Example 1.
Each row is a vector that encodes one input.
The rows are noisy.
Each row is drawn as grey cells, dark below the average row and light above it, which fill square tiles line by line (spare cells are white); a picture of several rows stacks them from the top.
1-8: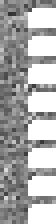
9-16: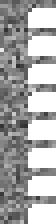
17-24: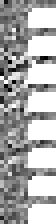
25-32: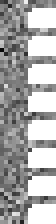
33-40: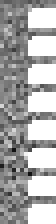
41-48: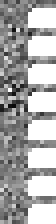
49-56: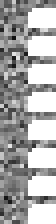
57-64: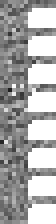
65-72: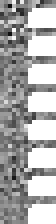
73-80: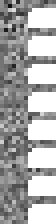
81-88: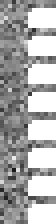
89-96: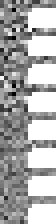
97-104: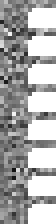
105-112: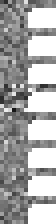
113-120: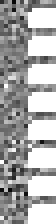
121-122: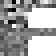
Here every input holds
one of 12 labels, together with either a node of an 8-node tree, or four true/false values.
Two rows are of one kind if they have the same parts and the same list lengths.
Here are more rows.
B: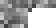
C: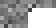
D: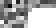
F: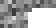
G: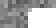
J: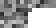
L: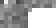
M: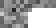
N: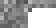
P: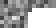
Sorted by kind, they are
B, C, D, G, J, L, N
F, M, P

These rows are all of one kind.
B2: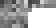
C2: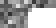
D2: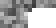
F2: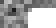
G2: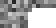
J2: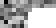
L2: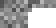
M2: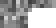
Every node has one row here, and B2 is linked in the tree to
G2 and L2.
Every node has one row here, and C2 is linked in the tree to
F2.
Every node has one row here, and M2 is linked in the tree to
J2.
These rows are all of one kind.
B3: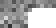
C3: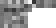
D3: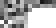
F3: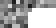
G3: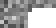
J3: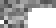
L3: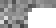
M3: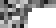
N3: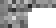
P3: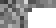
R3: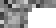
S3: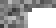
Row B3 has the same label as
D3, J3 and L3.
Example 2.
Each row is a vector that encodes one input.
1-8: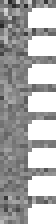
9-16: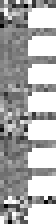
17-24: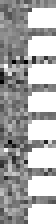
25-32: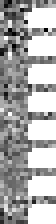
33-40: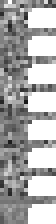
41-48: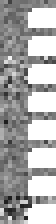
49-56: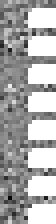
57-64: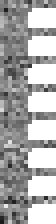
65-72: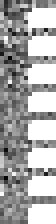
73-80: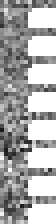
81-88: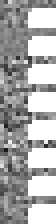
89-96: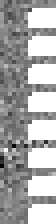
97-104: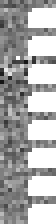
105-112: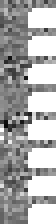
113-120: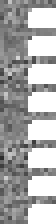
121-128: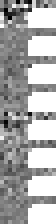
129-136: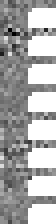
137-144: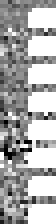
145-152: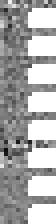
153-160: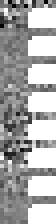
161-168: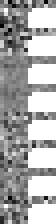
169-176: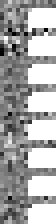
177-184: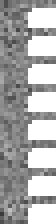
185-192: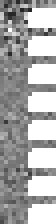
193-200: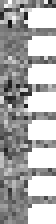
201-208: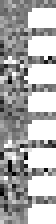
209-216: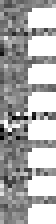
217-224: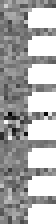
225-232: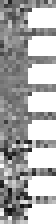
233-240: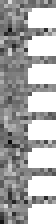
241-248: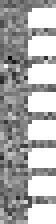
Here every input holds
two labels (each one of 11) and a node of an 11-node tree.
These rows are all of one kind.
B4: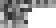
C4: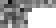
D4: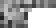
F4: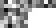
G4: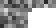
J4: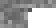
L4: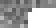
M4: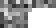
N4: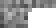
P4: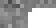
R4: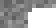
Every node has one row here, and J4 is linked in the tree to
G4, M4 and R4.
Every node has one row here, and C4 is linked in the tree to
M4.
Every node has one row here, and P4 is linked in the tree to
M4.
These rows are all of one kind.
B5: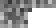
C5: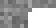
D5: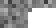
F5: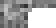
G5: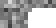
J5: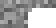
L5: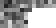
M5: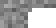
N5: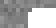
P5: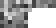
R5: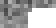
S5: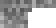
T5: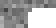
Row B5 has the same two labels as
F5 and M5.
